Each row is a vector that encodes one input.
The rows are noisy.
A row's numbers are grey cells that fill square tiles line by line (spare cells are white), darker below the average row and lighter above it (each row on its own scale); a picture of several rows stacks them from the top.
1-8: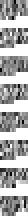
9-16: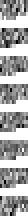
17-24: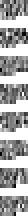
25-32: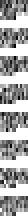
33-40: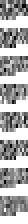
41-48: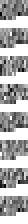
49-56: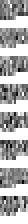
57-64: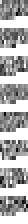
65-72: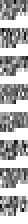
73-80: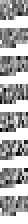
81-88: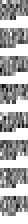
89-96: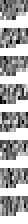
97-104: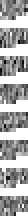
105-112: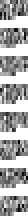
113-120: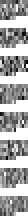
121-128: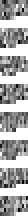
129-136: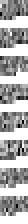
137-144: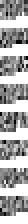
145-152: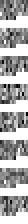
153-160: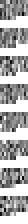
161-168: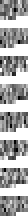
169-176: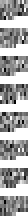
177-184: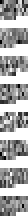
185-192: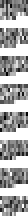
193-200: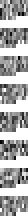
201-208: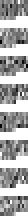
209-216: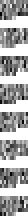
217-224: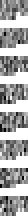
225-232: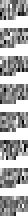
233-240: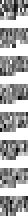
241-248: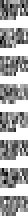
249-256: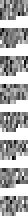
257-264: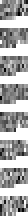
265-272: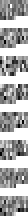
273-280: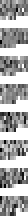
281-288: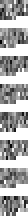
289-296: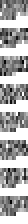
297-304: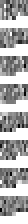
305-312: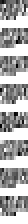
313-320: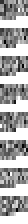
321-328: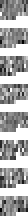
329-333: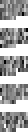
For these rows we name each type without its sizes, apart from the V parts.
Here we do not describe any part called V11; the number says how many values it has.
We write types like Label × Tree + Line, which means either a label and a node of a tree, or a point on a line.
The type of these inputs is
List(Bool × V11).
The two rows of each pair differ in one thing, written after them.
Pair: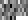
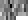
the true/false value in item 1 of the list
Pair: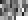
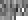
the value of V11 in item 2 of the list
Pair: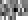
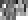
the true/false value in item 1 of the list
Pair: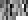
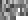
the true/false value in item 1 of the list
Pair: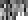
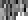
the value of V11 in item 2 of the list
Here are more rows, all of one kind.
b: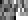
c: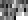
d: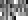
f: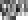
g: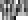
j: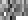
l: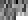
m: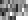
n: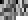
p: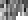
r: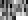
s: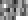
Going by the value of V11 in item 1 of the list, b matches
c and l.
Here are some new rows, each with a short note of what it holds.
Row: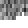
a list of two items
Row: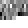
a list of one item
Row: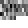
a list of two items
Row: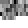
a list of two items
